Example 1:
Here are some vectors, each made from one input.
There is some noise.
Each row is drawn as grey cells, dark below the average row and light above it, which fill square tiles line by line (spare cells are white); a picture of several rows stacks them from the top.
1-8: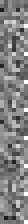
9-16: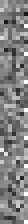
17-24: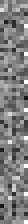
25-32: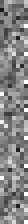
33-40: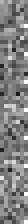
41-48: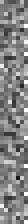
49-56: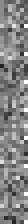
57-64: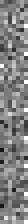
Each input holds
a point on a 9-point line and four true/false values.
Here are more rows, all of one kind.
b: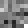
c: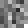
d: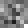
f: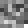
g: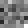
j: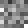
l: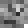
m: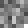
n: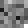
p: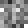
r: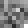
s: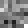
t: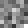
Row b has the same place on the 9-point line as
s and t.
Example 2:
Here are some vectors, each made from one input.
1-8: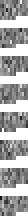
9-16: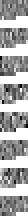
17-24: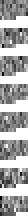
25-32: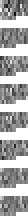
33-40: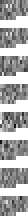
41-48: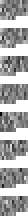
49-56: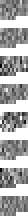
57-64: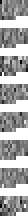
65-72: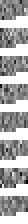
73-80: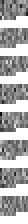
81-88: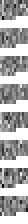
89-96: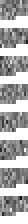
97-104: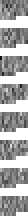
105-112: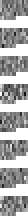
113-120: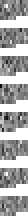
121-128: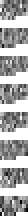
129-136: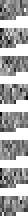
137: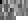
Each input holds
either a point on an 8-point circle, or a point on a 12-point line.
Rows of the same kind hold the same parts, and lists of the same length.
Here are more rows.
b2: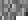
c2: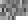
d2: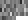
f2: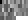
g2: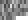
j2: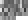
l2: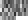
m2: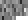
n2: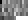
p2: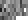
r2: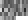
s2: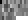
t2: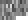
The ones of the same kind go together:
b2, c2, j2, l2, r2
d2, f2, g2, m2, n2, p2, s2, t2

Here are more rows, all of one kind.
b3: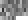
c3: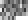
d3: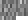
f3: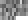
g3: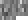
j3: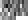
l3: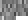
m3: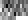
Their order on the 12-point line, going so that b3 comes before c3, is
j3, m3, l3, d3, g3, b3, c3, f3.
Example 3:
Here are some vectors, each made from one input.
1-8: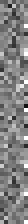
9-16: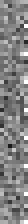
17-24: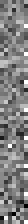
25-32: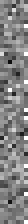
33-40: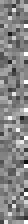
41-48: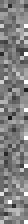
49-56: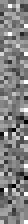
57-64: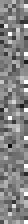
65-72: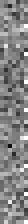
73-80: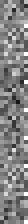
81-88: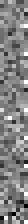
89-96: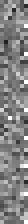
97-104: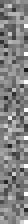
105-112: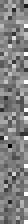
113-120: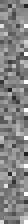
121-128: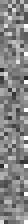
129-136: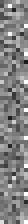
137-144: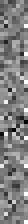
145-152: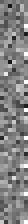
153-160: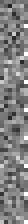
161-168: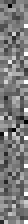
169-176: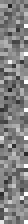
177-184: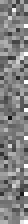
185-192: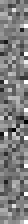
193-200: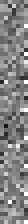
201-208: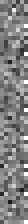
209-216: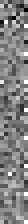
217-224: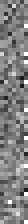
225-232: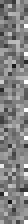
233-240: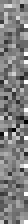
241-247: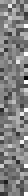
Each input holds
a list of up to two items, each a point on a 4-point line and a point on a 6-point line.
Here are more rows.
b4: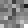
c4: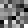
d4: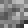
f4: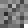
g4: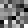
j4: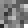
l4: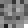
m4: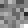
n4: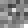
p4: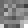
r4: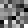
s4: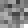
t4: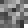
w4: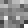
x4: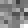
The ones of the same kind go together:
b4, d4, f4, l4, p4, t4, w4
c4, g4, r4
j4, m4, n4, s4, x4

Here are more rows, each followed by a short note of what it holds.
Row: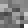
a list of two items
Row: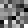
the empty list
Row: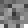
a list of two items
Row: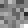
a list of one item
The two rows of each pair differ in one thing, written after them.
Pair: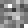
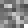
the place on the 4-point line in item 1 of the list
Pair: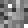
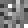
the place on the 6-point line in item 2 of the list
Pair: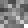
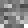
the place on the 4-point line in item 2 of the list
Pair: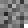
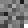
the place on the 4-point line in item 2 of the list
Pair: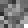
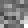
the place on the 4-point line in item 2 of the list
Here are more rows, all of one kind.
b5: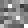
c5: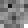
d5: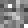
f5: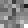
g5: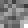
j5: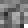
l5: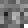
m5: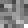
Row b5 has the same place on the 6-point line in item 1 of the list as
f5 and g5.
